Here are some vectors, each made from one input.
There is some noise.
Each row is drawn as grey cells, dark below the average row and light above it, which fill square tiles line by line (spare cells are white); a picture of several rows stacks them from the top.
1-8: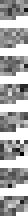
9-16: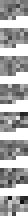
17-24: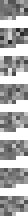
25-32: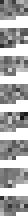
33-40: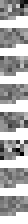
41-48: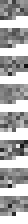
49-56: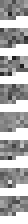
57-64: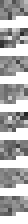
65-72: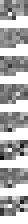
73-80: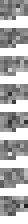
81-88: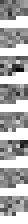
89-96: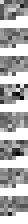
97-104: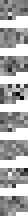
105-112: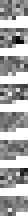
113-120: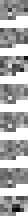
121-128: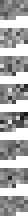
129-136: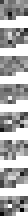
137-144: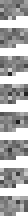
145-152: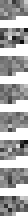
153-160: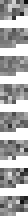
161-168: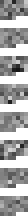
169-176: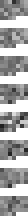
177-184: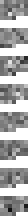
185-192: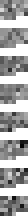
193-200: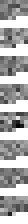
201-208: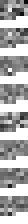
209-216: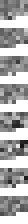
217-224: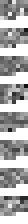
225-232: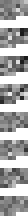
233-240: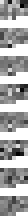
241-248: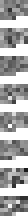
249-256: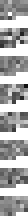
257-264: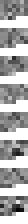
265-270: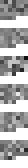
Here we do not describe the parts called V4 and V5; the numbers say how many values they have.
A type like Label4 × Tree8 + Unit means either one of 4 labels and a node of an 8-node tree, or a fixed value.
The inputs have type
Bool × (Line11 + V4) × V5 + Line9.
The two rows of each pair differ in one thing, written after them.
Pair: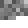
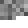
the place on the 11-point line
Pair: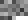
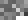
the place on the 11-point line
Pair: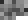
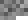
the true/false value
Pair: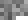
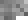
the place on the 11-point line
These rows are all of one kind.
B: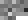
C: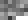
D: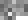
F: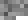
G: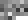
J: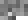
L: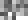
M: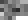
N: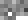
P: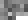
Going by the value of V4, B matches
D, G and N.
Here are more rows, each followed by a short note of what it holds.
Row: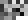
a point on a 9-point line
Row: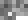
a true/false value, a value of V4 and a value of V5
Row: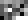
a point on a 9-point line
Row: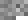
a point on an 11-point line, a true/false value and a value of V5
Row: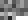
a true/false value, a value of V4 and a value of V5
